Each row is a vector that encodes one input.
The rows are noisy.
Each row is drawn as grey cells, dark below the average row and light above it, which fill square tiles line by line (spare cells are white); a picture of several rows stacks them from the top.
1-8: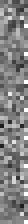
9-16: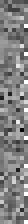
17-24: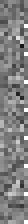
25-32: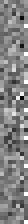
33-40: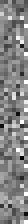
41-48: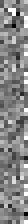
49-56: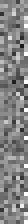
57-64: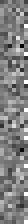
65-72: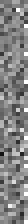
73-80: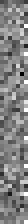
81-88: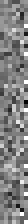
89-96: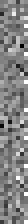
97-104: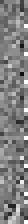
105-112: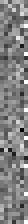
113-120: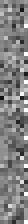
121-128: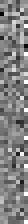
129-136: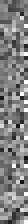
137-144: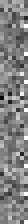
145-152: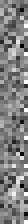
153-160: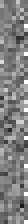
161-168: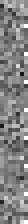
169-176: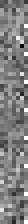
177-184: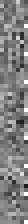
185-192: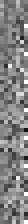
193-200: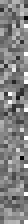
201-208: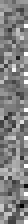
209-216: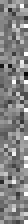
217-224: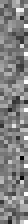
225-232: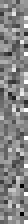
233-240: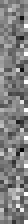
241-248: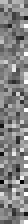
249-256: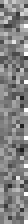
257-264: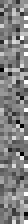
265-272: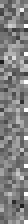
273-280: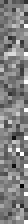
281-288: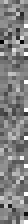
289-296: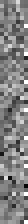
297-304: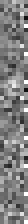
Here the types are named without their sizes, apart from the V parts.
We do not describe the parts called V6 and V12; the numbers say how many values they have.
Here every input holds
either a point on a line and a value of V12, or a true/false value and a value of V6.
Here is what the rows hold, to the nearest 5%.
About 70% of them hold a point on a line and a value of V12. The rest hold a true/false value and a value of V6.
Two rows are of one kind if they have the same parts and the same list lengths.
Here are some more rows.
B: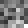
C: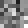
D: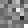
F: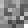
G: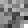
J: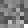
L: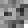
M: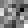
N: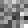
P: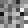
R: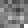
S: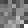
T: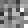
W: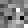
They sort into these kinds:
B, D, F, J, L, M, R, S, W
C, G, N, P, T

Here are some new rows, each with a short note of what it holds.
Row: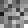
a true/false value and a value of V6
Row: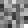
a true/false value and a value of V6
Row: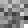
a true/false value and a value of V6
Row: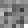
a point on a line and a value of V12
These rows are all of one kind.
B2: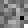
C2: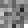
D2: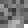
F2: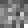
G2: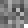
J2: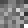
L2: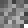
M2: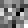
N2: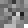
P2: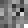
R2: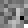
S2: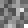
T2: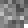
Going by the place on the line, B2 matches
D2 and F2.
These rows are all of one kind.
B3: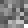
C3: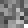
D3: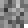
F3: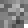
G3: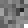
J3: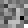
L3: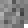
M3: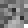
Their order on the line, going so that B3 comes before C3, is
D3, F3, L3, G3, M3, J3, B3, C3.
